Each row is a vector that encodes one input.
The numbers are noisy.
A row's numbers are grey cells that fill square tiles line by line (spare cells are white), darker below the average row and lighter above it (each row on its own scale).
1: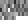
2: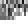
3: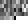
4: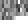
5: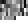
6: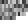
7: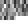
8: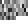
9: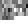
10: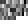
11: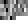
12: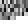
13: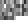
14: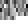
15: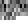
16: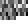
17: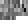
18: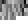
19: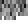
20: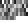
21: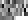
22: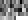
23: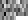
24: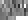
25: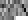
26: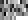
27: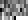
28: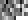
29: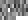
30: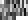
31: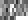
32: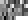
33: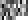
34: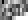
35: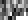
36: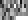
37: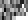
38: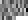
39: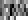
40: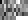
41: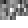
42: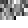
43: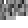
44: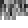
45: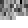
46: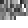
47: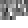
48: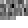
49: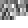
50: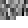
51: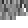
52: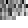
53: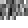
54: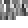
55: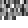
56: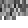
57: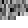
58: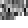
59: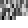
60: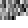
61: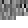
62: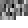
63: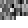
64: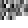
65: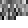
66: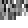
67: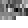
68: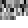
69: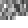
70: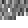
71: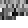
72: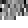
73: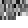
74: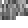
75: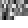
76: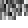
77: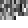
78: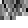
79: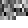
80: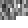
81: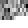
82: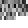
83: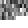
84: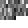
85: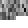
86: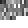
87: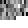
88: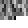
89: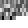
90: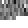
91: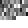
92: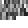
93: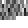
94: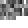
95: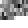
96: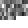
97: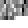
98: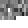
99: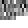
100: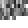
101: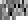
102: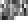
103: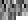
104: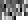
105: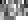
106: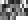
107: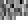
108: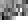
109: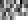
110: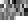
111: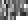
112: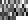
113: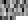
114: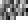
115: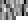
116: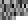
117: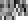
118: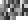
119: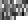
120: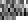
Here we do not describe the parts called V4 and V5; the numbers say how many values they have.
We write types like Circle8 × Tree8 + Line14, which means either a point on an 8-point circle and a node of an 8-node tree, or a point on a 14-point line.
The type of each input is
(Bool × Label6 + V5) × V4.
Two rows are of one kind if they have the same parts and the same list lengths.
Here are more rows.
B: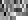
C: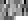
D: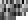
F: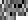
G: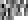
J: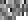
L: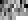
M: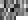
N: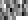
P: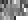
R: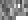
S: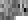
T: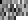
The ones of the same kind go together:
B, D, F, G, J, M, N, S, T
C, L, P, R

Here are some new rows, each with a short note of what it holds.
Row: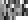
one of 6 labels, a true/false value and a value of V4
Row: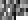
one of 6 labels, a true/false value and a value of V4
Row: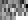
a value of V4 and a value of V5
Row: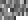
one of 6 labels, a true/false value and a value of V4
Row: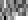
one of 6 labels, a true/false value and a value of V4
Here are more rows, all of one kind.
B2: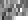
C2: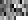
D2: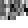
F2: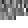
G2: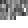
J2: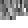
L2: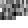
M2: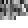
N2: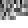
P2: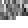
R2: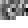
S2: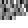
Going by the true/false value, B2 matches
G2, L2, N2 and P2.
